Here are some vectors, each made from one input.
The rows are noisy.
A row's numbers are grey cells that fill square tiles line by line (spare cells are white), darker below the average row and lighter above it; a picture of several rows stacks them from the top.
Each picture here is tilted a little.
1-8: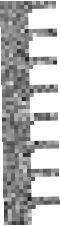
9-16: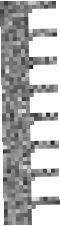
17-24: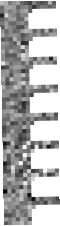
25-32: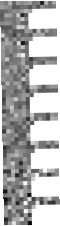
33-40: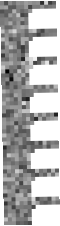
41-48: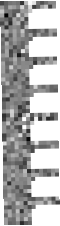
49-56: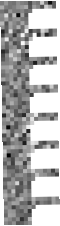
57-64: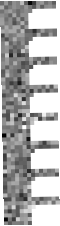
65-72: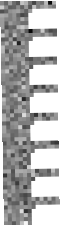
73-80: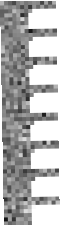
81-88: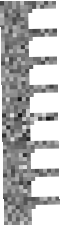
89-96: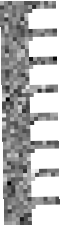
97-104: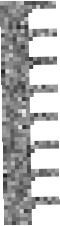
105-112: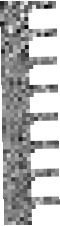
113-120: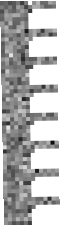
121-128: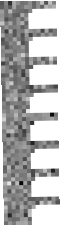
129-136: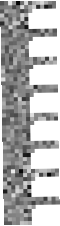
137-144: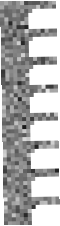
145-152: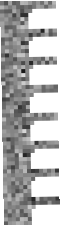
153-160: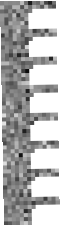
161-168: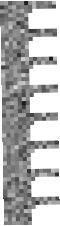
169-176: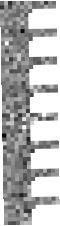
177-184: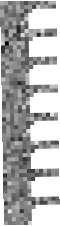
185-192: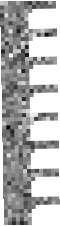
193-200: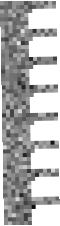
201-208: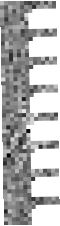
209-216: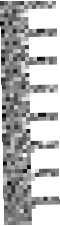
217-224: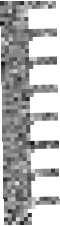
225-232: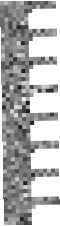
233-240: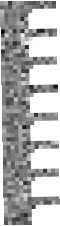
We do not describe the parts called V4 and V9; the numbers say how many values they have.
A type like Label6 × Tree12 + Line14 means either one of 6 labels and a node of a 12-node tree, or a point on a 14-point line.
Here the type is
Bool × V4 + (Tree11 + Unit) × V9.
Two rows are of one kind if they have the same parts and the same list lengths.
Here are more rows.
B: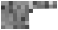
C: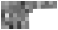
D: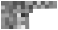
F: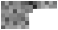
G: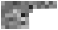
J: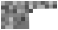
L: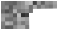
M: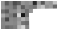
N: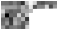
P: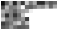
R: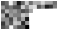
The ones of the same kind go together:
B, C, F, J
D, G, L, M
N, P, R

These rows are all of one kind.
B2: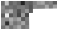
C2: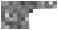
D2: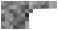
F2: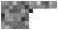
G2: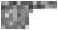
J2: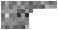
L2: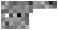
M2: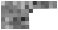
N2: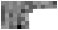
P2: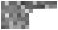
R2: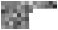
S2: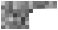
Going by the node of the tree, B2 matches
G2, J2, L2 and P2.
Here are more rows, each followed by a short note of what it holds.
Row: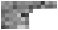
a value of V9
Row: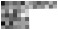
a true/false value and a value of V4
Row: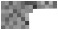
a node of an 11-node tree and a value of V9
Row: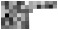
a true/false value and a value of V4
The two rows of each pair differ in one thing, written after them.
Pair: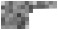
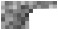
the value of V9
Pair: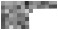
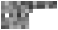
the node of the tree
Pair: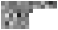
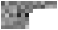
the value of V9
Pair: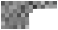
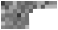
the node of the tree
